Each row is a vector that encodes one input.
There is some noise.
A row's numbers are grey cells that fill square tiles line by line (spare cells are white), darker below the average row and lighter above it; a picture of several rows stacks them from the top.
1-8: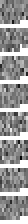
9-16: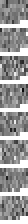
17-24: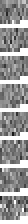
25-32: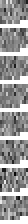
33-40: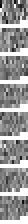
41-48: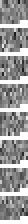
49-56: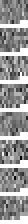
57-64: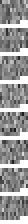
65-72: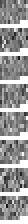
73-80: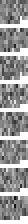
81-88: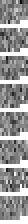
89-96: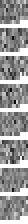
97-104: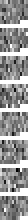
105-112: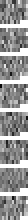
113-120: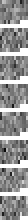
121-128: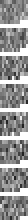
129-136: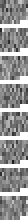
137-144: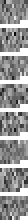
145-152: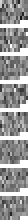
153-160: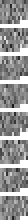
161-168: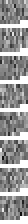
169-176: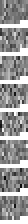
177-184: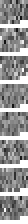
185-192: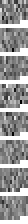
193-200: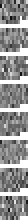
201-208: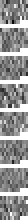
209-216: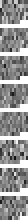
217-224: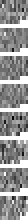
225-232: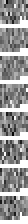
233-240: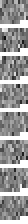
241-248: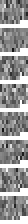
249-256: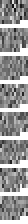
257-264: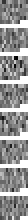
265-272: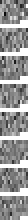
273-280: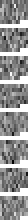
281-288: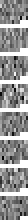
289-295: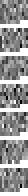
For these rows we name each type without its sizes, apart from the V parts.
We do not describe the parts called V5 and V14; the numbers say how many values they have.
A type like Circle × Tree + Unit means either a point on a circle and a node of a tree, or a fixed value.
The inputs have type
Bool × V14 + (Line + Tree) × V5.
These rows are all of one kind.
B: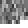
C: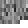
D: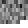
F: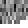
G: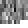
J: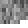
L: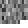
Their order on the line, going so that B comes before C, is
D, L, J, B, F, C, G.
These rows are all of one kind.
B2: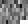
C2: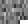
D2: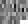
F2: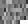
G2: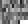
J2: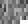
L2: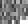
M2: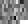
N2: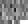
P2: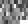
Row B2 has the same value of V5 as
N2 and P2.
